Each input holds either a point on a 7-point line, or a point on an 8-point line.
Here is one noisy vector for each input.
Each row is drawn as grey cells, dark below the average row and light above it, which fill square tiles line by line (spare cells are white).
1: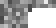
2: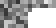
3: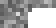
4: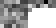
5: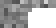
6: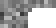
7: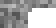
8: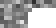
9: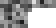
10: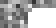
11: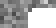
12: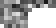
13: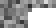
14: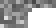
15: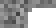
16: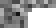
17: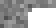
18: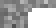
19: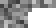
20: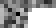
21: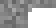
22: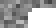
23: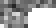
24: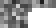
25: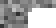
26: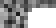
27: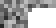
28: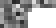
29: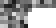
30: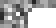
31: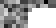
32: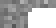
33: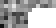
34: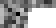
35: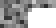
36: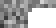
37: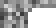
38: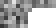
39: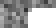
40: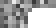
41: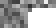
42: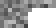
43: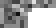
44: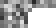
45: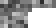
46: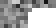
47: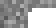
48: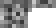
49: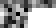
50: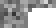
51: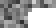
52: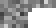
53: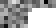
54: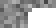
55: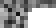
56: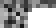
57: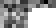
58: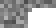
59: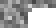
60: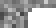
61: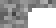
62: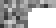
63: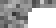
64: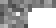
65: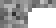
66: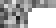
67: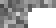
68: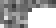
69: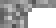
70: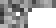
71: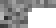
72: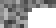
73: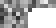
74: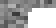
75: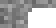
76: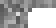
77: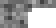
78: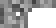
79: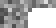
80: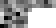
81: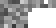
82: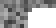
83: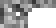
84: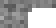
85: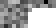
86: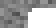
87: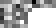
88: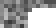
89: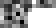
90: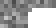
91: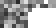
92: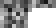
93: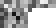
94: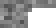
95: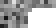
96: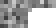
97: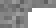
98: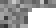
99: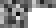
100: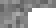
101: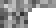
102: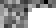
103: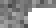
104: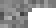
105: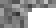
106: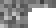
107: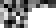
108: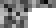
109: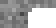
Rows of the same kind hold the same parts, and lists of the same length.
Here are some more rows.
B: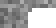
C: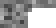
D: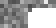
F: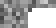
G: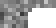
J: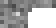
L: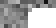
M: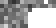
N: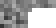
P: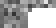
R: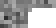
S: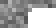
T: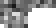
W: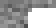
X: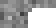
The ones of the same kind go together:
B, D, F, G, M, P, S, X
C, J, L, N, R, T, W

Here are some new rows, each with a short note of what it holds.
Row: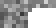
a point on a 7-point line
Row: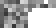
a point on a 7-point line
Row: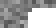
a point on a 7-point line
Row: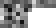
a point on an 8-point line
